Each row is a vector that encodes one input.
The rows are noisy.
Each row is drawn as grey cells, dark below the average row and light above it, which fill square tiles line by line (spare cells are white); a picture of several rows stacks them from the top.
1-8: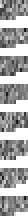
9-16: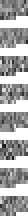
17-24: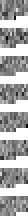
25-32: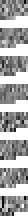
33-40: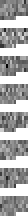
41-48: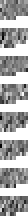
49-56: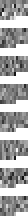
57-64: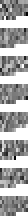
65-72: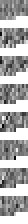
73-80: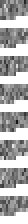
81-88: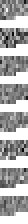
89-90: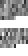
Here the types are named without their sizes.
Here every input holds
a point on a line, together with either a point on a circle and a true/false value, or a fixed value.
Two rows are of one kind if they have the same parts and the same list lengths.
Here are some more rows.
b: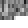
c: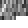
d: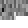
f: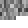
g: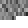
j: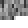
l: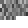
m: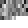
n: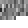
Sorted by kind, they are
b, c, j, m
d, f, g, l, n

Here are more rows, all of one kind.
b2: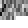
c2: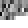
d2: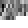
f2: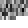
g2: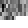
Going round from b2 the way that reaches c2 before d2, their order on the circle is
b2, c2, f2, d2, g2.
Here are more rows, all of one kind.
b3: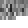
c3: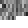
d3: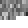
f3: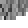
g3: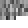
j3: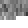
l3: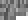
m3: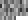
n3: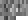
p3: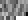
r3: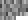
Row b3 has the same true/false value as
c3, d3, j3 and p3.
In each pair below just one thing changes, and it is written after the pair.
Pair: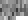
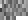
the place on the line
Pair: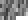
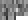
the place on the line
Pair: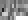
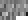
the place on the line
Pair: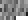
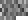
the place on the circle
